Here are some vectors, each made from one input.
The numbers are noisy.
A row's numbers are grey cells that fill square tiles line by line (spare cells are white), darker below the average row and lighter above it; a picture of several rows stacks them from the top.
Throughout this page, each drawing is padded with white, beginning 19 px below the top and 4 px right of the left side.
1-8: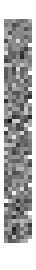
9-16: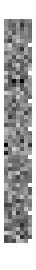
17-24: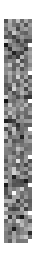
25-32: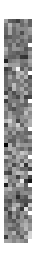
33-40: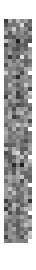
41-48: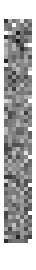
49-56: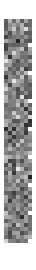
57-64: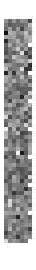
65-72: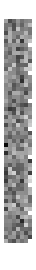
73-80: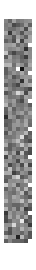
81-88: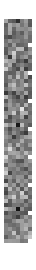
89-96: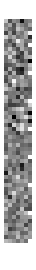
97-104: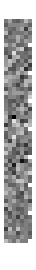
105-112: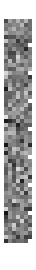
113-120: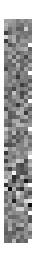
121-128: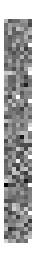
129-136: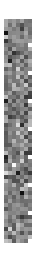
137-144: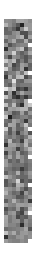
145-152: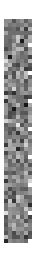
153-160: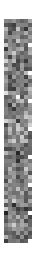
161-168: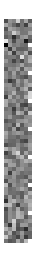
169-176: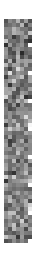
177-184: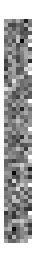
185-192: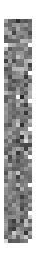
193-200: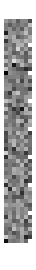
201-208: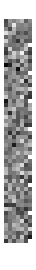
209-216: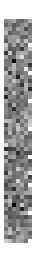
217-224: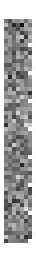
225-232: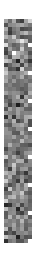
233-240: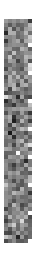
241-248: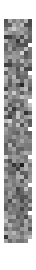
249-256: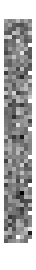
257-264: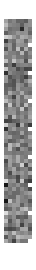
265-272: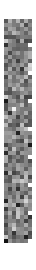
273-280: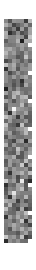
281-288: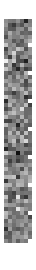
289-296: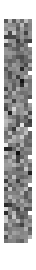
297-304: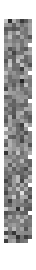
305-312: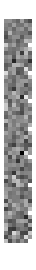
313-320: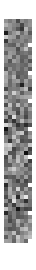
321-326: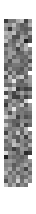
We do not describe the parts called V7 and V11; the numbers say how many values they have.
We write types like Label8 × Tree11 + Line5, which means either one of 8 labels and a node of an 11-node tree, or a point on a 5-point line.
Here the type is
(Line9 + V11) × V7 + List2(Line6).
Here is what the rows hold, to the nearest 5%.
About 65% of them hold a value of V7, together with either a point on a 9-point line, or a value of V11. The rest are lists of up to two points on a 6-point line: a few of all rows are empty, 10% hold one and 25% two.
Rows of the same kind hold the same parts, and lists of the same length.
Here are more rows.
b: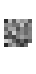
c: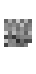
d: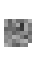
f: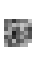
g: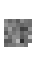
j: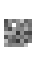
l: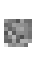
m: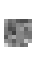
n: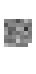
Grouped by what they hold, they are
b, c
d, m, n
f
g, l
j

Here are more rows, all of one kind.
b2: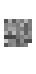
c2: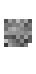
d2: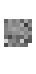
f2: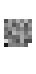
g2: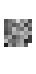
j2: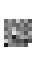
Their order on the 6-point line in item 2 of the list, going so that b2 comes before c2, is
b2, j2, f2, g2, c2, d2.
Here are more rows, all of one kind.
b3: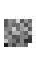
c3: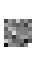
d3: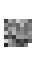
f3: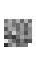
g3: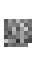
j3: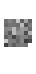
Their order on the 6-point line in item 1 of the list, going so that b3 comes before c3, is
g3, j3, b3, d3, c3, f3.
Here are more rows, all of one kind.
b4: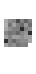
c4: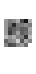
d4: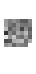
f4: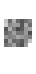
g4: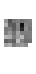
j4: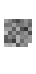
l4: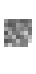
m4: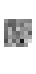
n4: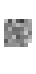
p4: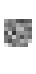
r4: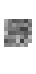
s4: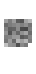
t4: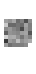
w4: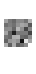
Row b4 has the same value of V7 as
d4, f4 and t4.
